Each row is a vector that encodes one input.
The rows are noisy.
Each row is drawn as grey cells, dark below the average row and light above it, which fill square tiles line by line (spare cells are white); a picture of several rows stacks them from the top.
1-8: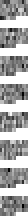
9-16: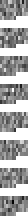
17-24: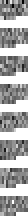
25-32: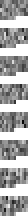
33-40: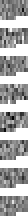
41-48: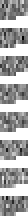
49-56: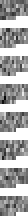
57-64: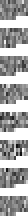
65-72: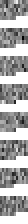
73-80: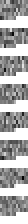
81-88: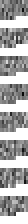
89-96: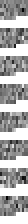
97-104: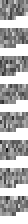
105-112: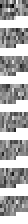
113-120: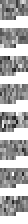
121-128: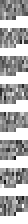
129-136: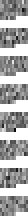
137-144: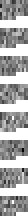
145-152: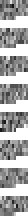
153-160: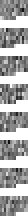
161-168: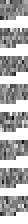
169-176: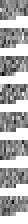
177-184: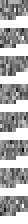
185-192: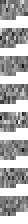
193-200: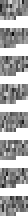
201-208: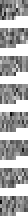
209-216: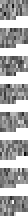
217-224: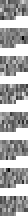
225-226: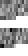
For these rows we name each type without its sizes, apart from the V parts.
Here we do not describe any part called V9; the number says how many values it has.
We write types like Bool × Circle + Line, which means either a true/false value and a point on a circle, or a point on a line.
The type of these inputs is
(Bool × Bool × Bool + Unit) × Circle × (Tree + V9).
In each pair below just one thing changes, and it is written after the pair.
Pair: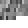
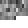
the value of V9
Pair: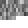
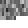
the value of V9
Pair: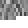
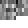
the value of V9
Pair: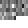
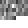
the place on the circle
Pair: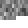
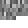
the value of V9
